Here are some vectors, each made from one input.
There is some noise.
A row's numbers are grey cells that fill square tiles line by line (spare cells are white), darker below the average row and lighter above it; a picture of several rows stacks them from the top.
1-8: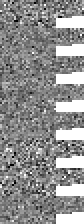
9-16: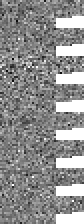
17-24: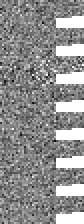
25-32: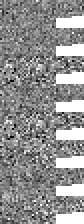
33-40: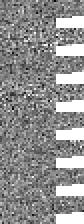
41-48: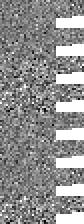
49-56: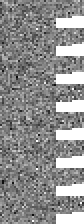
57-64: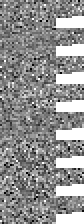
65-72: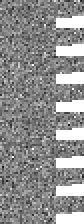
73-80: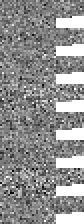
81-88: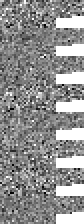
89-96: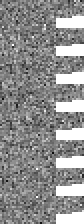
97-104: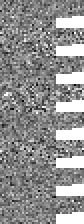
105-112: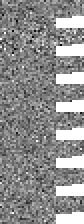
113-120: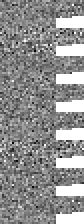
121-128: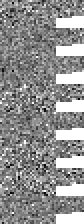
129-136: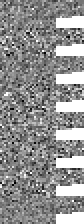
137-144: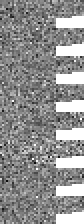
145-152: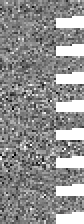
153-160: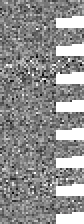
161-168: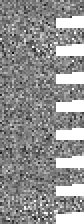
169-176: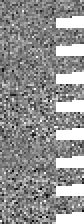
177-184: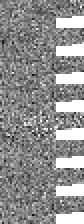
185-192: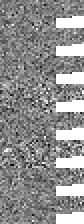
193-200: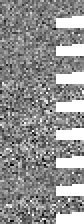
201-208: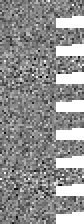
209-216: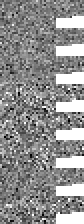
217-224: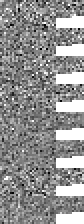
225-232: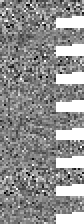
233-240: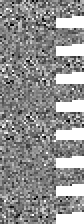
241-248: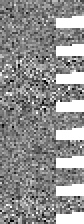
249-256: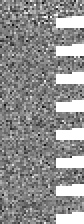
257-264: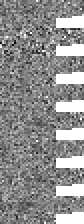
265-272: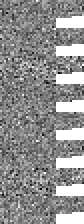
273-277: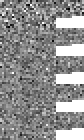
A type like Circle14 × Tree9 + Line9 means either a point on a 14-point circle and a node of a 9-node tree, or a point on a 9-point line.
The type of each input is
(Bool × Bool × Bool × Bool + Line11) × Line9 + Label9.
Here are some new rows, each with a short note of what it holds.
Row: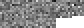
a point on a 9-point line and four true/false values
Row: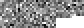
one of 9 labels
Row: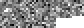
one of 9 labels
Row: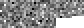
a point on a 9-point line and a point on an 11-point line
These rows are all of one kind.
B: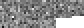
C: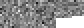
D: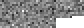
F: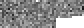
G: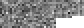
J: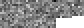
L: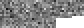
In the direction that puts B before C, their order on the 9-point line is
B, J, D, F, L, G, C.
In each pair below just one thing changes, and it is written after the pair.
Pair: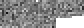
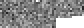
one of the four true/false values
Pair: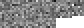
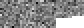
the place on the 9-point line
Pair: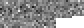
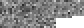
one of the four true/false values
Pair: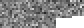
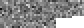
the place on the 9-point line
